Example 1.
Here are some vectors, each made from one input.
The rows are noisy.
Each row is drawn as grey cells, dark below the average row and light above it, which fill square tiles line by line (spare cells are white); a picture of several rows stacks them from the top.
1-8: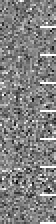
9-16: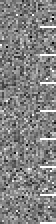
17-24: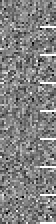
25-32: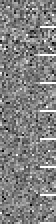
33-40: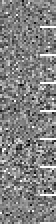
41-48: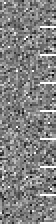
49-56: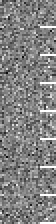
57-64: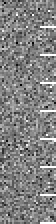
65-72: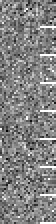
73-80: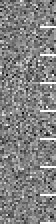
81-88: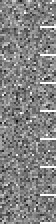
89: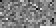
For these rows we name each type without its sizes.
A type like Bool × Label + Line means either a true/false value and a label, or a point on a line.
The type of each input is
Label × (Label + Line).
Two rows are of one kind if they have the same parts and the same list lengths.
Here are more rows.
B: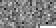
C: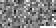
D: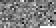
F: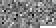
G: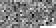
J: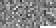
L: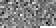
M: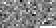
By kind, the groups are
B, C, F, G, L, M
D, J

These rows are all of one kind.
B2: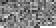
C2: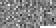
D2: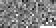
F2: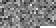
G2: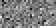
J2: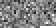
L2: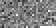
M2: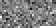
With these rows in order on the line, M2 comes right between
C2 and F2.
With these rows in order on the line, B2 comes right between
C2 and G2.
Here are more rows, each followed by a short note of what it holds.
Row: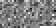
two labels
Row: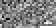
a label and a point on a line
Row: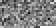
a label and a point on a line
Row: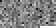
two labels
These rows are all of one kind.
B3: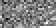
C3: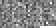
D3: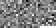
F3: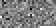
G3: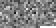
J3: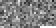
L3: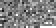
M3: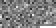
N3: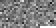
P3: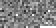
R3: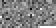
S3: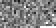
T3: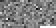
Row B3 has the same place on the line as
C3, L3 and S3.
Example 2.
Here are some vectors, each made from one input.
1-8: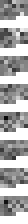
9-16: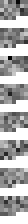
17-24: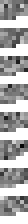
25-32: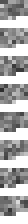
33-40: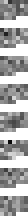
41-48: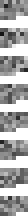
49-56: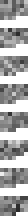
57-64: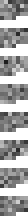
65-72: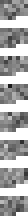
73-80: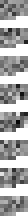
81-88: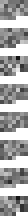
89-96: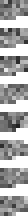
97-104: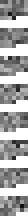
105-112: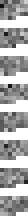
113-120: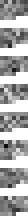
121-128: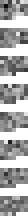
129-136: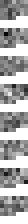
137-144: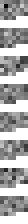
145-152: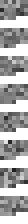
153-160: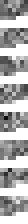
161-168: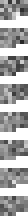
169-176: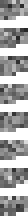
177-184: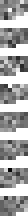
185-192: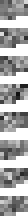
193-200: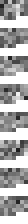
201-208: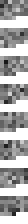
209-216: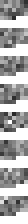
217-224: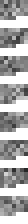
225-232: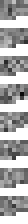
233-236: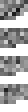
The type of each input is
Circle10 + Circle15 × Label12 + Unit.
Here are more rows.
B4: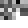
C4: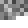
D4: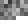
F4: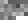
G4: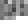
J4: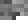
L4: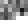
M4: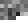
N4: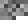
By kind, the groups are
B4, L4
C4, G4, J4, M4
D4, F4, N4

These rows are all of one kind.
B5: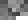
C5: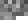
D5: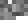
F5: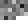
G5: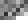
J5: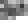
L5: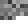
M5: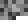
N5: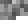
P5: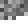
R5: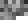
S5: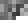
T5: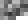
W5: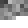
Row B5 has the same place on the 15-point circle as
F5, N5, S5 and T5.
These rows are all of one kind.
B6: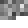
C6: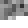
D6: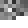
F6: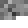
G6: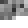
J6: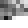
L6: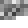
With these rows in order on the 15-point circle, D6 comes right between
F6 and L6.
